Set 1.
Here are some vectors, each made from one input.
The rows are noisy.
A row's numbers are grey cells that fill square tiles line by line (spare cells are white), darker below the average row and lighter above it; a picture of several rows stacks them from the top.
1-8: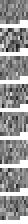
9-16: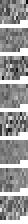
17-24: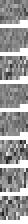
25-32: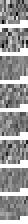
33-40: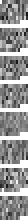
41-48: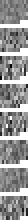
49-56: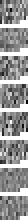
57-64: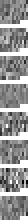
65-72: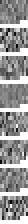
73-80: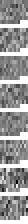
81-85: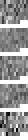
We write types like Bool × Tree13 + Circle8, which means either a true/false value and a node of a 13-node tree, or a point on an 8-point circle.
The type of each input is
Bool × Circle6.
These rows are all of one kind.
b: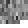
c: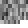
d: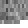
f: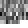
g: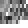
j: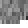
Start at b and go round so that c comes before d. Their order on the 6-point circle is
b, f, j, c, d, g.
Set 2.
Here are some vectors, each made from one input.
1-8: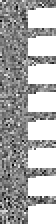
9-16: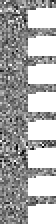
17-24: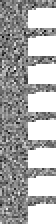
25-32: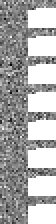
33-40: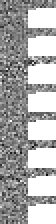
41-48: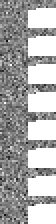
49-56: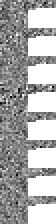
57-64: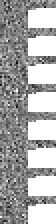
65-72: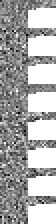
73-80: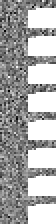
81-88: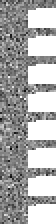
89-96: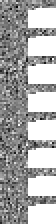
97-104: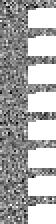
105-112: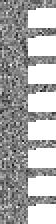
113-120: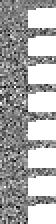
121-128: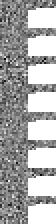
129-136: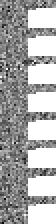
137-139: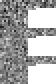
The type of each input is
Bool × Line7 × Line7.
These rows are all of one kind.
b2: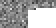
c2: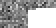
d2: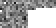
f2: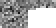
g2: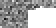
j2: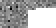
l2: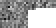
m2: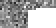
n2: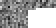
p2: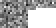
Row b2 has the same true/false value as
d2, j2 and m2.
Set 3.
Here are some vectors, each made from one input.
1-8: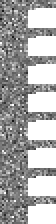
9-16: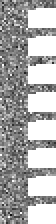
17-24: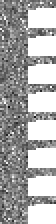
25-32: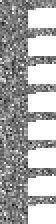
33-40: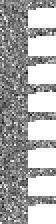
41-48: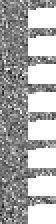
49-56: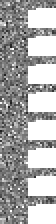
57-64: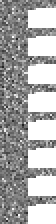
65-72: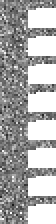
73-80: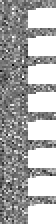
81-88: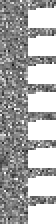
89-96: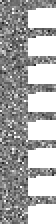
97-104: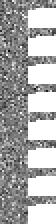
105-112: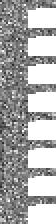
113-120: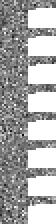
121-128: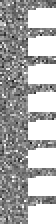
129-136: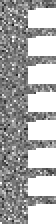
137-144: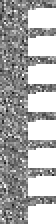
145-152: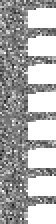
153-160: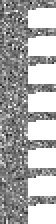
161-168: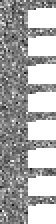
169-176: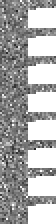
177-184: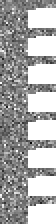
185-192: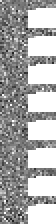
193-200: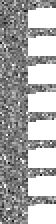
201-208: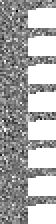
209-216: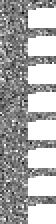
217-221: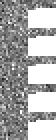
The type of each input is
Line6 + Line7.
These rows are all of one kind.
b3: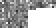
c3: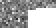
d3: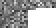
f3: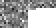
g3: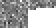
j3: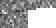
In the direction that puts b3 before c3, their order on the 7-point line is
f3, g3, b3, c3, j3, d3.
